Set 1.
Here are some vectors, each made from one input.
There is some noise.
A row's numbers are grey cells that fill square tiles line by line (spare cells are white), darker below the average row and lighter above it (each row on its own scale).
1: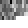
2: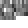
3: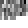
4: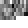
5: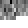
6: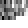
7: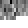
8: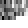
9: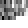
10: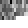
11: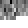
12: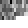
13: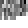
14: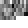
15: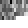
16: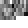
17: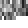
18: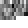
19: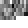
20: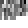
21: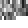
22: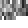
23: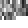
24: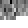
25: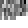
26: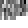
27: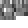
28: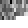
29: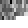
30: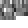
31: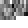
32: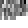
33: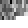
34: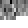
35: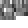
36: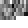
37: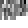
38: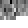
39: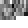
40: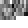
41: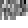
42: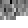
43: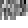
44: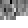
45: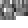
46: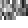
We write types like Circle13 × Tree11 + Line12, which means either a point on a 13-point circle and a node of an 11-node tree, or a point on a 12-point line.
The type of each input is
Line7.
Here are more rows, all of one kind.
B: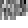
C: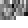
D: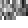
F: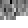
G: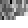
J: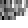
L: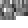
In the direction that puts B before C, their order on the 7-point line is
J, G, F, B, D, L, C.
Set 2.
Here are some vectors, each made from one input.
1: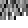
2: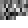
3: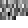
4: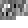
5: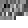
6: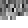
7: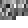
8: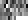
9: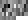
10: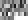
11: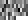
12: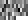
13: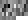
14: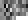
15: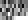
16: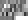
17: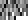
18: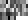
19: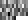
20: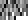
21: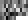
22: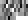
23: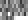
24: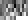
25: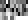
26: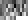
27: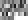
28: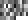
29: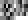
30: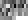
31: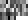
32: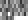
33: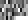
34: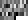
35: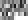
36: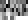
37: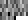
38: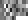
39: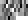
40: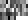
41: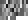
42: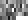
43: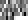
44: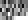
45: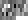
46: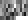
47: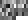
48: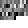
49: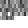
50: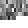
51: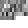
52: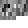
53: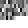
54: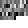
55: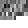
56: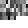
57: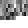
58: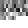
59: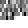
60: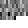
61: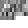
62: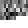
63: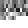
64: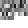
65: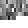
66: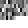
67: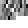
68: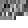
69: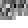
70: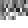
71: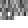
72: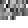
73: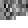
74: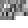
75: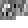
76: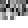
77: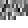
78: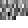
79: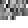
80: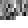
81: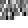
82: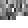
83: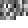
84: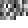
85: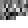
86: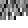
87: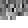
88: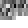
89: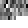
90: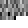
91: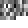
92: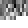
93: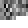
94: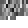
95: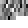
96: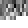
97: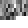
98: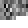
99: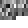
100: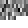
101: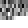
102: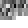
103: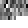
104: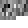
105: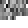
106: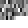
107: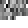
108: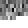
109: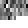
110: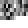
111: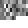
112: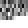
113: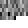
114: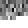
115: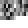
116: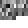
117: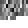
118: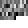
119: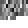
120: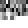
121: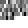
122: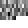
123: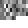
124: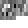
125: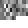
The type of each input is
Bool × Bool × Bool × Bool × Bool.
